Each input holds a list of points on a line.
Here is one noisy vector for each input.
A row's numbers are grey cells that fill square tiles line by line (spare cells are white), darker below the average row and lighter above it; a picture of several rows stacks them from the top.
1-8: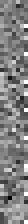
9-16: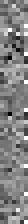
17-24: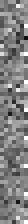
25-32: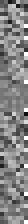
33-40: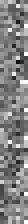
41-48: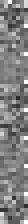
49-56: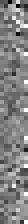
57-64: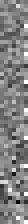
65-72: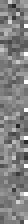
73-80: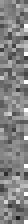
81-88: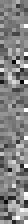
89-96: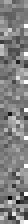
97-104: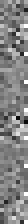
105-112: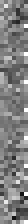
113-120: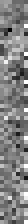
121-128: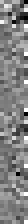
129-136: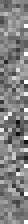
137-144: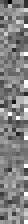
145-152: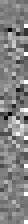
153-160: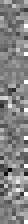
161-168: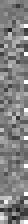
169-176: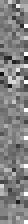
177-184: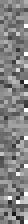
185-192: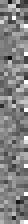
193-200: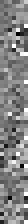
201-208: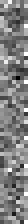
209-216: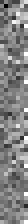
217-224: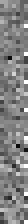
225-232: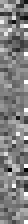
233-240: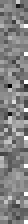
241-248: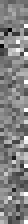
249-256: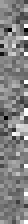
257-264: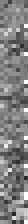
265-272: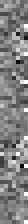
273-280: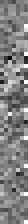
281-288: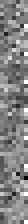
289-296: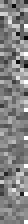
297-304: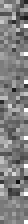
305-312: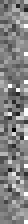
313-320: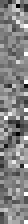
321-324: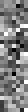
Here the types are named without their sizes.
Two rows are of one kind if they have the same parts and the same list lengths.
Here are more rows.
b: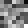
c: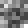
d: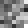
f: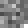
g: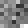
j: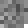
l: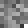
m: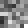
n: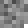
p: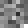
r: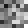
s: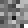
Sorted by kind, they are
b, d, f, g, m, p
c, j, l, n, s
r

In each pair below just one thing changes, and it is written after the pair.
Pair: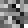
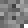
the place on the line in item 2 of the list
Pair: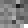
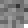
the place on the line in item 1 of the list
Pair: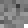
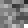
the place on the line in item 2 of the list
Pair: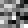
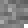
the place on the line in item 1 of the list
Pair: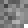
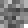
the place on the line in item 1 of the list
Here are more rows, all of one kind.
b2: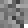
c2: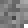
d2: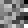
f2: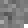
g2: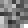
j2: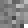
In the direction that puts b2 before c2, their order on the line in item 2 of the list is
g2, b2, d2, j2, c2, f2.
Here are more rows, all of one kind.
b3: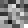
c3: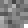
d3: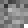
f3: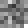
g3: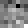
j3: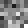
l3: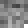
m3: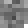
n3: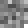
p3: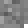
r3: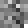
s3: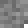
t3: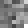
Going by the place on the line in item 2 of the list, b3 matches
f3, l3 and p3.
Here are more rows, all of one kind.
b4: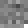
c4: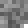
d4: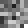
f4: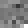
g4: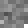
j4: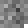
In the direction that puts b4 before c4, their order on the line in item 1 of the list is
f4, b4, d4, j4, c4, g4.
